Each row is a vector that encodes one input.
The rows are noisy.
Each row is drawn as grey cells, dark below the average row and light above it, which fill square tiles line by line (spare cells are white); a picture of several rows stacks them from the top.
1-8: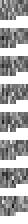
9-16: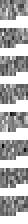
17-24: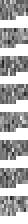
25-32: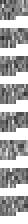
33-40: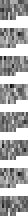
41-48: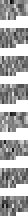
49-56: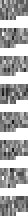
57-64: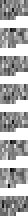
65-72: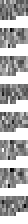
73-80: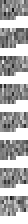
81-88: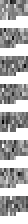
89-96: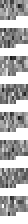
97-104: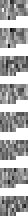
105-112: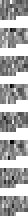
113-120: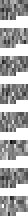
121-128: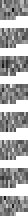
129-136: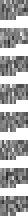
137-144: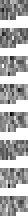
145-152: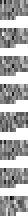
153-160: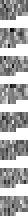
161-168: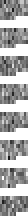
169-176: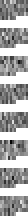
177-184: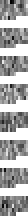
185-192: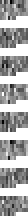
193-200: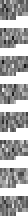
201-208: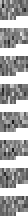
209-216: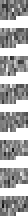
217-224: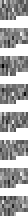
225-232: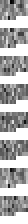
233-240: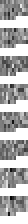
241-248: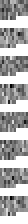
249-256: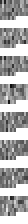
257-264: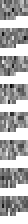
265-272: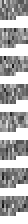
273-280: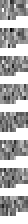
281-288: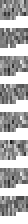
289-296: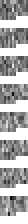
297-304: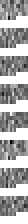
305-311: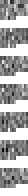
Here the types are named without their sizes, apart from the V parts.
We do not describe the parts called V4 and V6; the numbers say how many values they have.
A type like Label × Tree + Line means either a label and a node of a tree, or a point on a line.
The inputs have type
Bool × Label + (Line + V4) × V6.
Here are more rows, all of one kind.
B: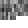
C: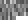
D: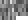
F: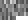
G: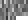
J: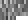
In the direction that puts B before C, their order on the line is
G, J, F, B, D, C.
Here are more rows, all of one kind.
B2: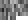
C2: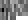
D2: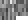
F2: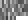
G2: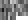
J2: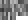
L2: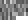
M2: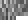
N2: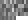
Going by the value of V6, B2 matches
C2, G2 and J2.
